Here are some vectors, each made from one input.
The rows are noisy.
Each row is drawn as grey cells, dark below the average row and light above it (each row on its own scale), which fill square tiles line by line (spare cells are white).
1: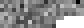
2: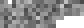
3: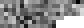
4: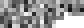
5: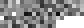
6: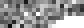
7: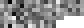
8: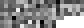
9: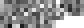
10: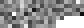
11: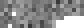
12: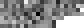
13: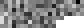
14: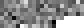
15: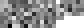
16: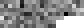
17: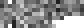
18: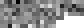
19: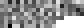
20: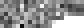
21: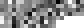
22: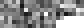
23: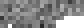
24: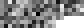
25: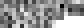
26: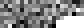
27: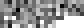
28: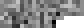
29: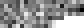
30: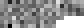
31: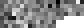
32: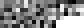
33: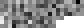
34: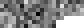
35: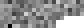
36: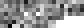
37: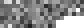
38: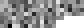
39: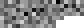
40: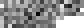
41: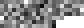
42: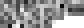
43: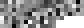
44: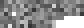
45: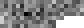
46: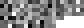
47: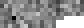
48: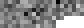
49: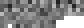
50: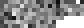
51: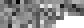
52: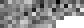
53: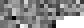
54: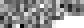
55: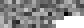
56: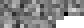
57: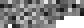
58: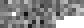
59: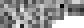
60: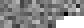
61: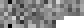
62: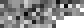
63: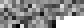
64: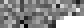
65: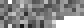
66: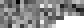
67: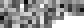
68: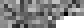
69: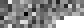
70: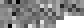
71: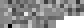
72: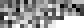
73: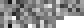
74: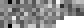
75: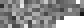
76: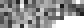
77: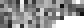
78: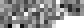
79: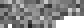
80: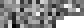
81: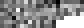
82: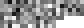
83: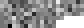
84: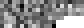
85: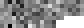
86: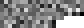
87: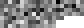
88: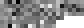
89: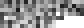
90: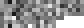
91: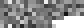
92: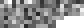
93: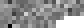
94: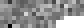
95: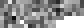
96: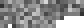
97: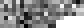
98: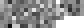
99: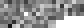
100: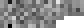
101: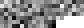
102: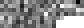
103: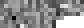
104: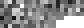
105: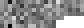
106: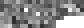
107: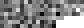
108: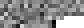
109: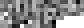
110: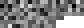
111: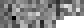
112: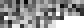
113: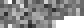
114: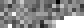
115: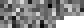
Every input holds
a node of an 8-node tree, together with either a point on an 11-point circle and a true/false value, or a fixed value.
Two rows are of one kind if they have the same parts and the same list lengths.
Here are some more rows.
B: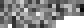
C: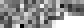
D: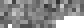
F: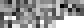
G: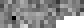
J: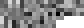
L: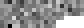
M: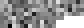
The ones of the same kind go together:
B, D, G, J
C, F, L, M

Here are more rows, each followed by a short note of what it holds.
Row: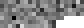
a point on an 11-point circle, a node of an 8-node tree and a true/false value
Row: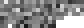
a point on an 11-point circle, a node of an 8-node tree and a true/false value
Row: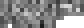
a point on an 11-point circle, a node of an 8-node tree and a true/false value
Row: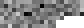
a point on an 11-point circle, a node of an 8-node tree and a true/false value
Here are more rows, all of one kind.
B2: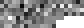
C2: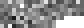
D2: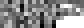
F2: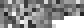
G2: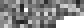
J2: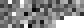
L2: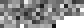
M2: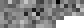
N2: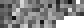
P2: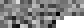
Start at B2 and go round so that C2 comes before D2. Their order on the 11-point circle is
B2, G2, F2, P2, C2, L2, M2, N2, J2, D2.
